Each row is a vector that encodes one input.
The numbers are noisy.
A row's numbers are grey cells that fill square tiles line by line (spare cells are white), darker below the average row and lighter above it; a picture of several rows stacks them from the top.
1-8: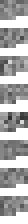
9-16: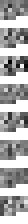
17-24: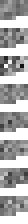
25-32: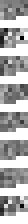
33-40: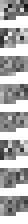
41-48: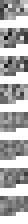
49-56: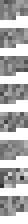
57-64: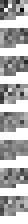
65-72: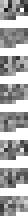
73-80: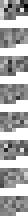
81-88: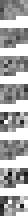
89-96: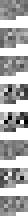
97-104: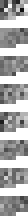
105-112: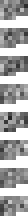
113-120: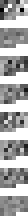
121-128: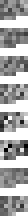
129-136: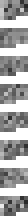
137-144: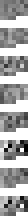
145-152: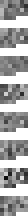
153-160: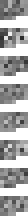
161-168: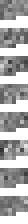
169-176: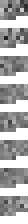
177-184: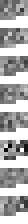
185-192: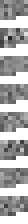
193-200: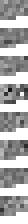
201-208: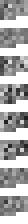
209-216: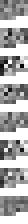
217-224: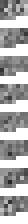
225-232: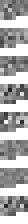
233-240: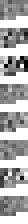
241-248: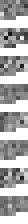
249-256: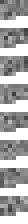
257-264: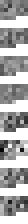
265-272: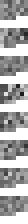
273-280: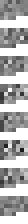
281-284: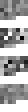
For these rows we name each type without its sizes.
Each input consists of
a true/false value, together with either a point on a circle, or a fixed value.
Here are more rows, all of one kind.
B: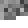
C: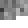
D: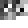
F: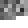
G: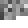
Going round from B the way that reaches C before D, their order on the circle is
B, G, F, C, D.
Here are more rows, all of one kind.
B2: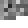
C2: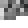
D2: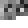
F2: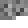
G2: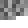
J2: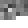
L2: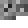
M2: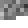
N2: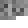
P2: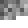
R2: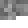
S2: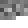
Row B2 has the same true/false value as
L2 and P2.
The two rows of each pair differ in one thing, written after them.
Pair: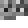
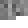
the true/false value
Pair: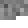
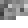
the true/false value
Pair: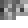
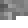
the place on the circle
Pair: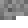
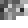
the place on the circle
